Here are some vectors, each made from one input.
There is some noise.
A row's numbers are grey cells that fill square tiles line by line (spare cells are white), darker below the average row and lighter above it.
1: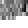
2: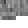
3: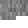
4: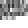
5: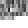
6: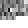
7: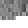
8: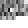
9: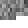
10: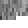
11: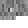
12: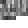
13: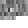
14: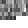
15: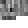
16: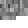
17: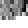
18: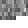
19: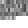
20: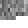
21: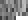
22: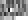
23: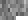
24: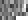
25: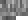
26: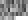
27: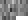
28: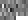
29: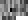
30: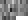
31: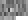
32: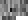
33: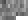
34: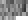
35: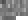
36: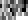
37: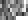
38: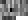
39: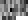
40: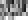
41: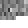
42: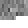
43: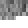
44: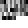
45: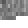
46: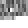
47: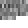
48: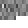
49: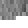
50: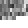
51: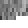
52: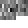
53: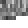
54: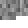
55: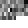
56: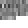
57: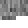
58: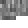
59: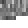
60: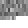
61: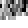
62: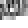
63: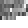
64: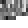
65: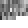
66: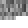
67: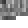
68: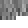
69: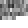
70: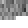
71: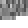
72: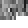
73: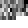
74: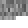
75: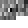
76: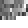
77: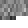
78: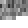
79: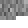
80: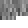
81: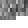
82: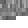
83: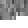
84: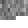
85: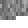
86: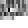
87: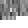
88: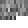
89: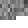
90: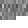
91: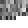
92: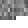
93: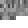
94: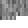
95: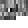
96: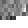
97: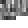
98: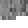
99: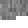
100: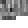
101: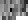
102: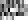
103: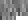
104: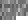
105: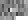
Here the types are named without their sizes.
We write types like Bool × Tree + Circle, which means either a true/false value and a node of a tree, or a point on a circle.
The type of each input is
Bool × Bool × Bool + Tree + Unit.
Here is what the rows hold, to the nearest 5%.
About 5% of them hold a fixed value. About 45% of them hold a node of a tree. The rest hold three true/false values.
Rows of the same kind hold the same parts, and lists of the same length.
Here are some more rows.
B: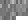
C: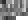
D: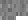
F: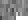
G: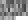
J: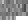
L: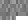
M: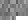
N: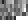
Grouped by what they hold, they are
B, J, L, M
C, D, G
F, N

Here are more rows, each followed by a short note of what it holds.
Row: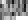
a node of a tree
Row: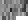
a fixed value
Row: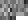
a node of a tree
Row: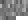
three true/false values
